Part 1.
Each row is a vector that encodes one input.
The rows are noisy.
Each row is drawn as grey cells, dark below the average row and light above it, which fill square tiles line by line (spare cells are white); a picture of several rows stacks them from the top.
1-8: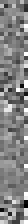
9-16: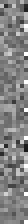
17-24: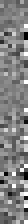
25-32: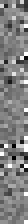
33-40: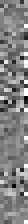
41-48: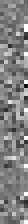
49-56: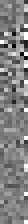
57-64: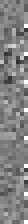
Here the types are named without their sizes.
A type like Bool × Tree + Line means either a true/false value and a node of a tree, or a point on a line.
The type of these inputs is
Tree.
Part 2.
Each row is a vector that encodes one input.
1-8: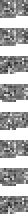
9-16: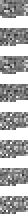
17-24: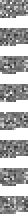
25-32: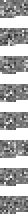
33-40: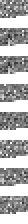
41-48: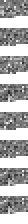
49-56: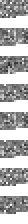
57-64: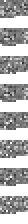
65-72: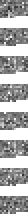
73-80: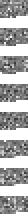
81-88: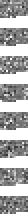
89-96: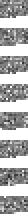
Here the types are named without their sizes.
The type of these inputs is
Bool × Bool × Bool.
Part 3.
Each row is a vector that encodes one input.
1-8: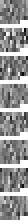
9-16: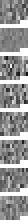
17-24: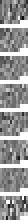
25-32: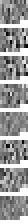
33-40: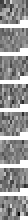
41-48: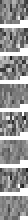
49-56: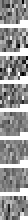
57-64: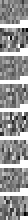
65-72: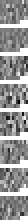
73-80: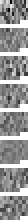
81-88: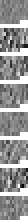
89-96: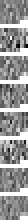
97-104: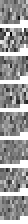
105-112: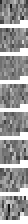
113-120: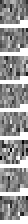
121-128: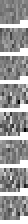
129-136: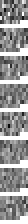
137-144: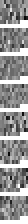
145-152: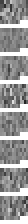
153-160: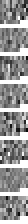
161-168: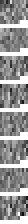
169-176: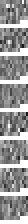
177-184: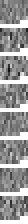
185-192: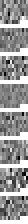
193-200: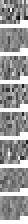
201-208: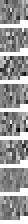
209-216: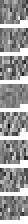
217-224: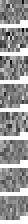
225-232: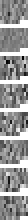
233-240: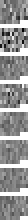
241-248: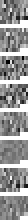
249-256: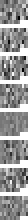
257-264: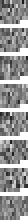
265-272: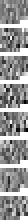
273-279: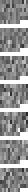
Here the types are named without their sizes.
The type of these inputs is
Line.
